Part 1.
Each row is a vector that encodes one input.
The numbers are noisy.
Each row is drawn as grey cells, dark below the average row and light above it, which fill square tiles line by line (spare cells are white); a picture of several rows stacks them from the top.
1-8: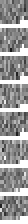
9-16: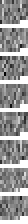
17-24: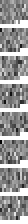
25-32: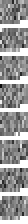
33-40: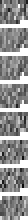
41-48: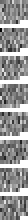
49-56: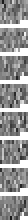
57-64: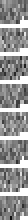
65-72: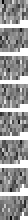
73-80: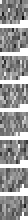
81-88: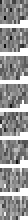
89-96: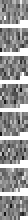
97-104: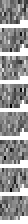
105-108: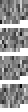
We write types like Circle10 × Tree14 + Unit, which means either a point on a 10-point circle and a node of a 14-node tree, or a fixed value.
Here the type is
Bool × (Line9 + Line11).
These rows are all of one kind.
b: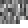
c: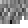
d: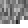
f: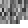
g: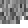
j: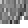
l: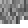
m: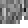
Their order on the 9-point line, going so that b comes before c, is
b, f, d, g, l, j, m, c.
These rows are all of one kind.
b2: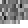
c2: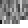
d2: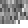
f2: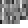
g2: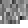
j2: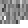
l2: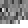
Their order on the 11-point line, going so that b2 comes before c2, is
b2, l2, d2, j2, c2, f2, g2.
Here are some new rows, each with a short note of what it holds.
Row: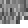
a point on a 9-point line and a true/false value
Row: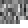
a point on a 9-point line and a true/false value
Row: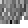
a point on a 9-point line and a true/false value
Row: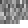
a point on an 11-point line and a true/false value
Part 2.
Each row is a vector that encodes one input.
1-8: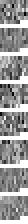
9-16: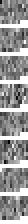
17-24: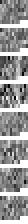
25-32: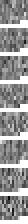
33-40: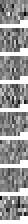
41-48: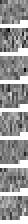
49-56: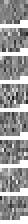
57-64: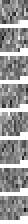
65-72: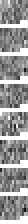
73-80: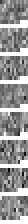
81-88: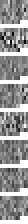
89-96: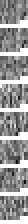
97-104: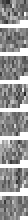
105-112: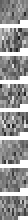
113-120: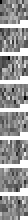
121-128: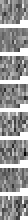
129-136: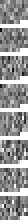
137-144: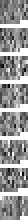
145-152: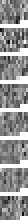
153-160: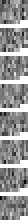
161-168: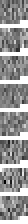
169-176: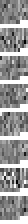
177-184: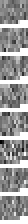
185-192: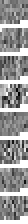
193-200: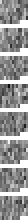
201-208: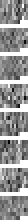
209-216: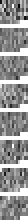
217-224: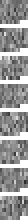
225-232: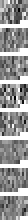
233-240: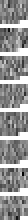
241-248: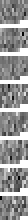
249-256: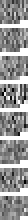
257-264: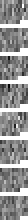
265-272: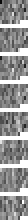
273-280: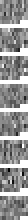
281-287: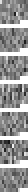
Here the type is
Circle13 × Tree13 + Circle15.
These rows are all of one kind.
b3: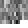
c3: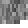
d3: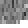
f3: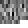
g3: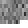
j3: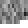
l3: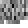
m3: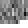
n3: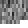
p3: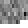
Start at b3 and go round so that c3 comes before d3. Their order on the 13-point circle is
b3, n3, f3, l3, c3, d3, g3, j3, m3, p3.
